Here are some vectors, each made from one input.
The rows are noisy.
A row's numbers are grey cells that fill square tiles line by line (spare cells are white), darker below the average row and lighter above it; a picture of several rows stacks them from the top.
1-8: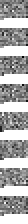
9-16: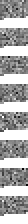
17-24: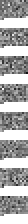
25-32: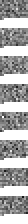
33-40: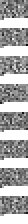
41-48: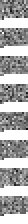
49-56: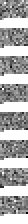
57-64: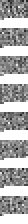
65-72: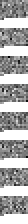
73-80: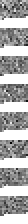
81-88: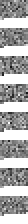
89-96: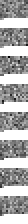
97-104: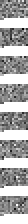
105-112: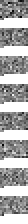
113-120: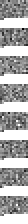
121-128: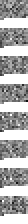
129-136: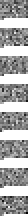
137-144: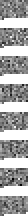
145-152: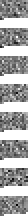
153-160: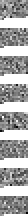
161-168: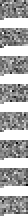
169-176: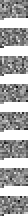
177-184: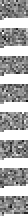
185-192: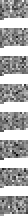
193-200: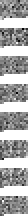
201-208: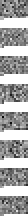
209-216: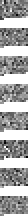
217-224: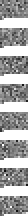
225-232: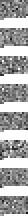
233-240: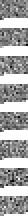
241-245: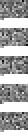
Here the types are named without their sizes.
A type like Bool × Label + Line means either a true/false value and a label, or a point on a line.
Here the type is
Bool × Tree + List(Line).
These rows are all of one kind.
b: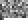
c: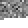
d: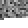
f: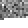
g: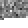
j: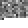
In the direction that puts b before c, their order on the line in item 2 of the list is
b, f, g, j, c, d.
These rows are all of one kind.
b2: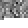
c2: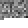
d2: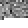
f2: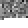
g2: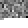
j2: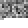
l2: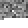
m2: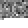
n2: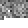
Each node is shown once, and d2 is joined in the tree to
f2 and g2.
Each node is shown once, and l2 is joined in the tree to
g2 and j2.
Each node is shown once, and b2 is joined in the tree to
m2.
